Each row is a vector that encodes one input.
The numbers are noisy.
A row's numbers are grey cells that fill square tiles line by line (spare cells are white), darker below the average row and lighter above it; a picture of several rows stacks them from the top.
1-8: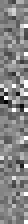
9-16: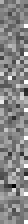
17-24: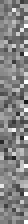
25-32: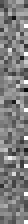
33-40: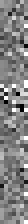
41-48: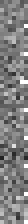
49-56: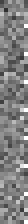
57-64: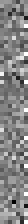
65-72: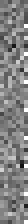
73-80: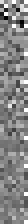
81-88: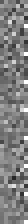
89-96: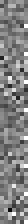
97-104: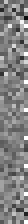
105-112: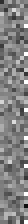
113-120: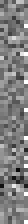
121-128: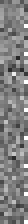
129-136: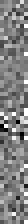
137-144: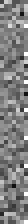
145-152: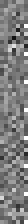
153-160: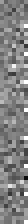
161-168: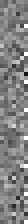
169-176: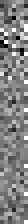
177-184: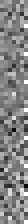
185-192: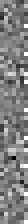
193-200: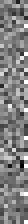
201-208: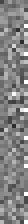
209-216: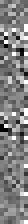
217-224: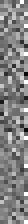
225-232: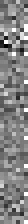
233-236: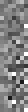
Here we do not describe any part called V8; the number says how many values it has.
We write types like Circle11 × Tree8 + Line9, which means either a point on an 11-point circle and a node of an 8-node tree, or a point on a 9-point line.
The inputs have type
List3(Bool × V8).
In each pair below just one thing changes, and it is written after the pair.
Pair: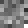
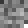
the true/false value in item 1 of the list
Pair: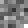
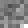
the true/false value in item 1 of the list
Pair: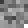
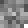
the true/false value in item 1 of the list
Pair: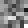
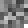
the true/false value in item 1 of the list
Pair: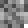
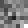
the true/false value in item 1 of the list
